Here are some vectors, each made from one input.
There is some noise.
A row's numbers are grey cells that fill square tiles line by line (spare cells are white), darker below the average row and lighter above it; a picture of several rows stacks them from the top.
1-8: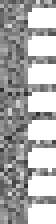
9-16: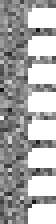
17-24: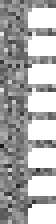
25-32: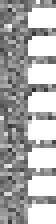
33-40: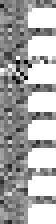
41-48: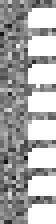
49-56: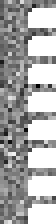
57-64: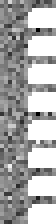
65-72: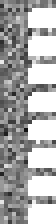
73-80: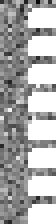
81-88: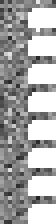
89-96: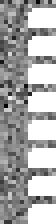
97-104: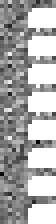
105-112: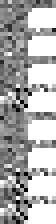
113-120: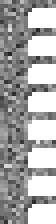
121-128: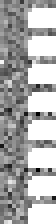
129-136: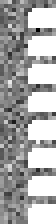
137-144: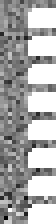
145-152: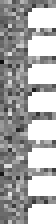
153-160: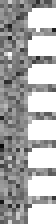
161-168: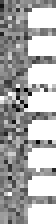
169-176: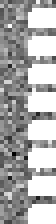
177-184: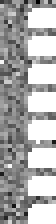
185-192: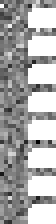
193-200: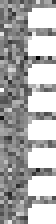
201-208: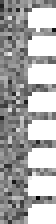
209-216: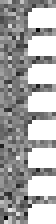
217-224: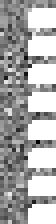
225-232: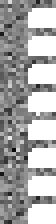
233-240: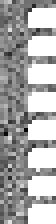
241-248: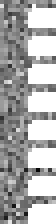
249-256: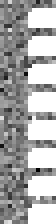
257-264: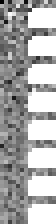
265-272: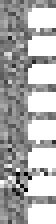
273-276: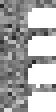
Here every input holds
a list of up to two points on a 7-point line.
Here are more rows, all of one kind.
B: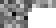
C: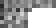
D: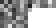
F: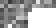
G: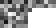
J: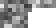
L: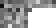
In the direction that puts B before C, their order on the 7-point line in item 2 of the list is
G, D, F, B, J, L, C.
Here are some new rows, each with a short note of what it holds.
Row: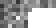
a list of two items
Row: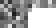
a list of two items
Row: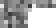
a list of one item
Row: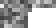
a list of two items
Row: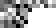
the empty list
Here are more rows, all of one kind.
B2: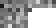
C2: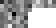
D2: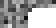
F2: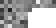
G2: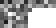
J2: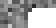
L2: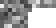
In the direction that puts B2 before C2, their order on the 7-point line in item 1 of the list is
G2, D2, J2, B2, F2, L2, C2.
